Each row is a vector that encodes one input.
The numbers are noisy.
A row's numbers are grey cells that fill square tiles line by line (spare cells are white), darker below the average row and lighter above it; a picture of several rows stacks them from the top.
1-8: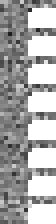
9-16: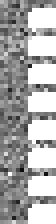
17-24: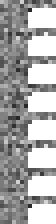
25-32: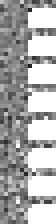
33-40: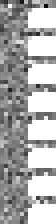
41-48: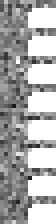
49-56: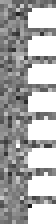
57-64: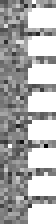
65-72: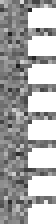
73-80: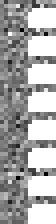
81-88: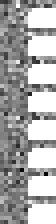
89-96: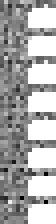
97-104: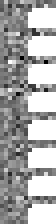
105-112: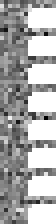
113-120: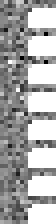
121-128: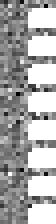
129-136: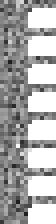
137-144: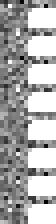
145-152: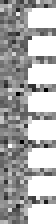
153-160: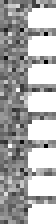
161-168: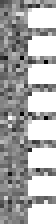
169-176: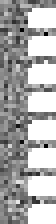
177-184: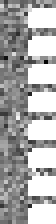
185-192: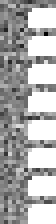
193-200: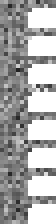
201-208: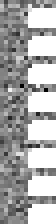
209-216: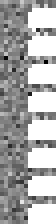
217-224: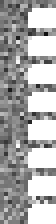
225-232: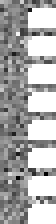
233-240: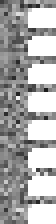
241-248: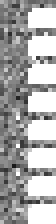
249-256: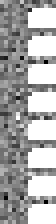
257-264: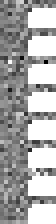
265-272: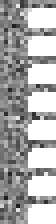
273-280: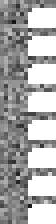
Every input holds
a true/false value, together with either a point on a 5-point circle and one of 4 labels, or one of 7 labels.
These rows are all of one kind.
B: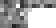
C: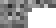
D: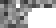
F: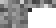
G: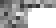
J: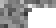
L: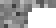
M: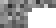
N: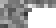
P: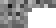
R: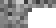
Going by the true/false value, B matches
D and G.
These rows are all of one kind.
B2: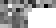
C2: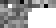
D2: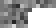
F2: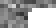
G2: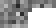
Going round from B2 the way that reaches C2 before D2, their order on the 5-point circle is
B2, F2, C2, D2, G2.
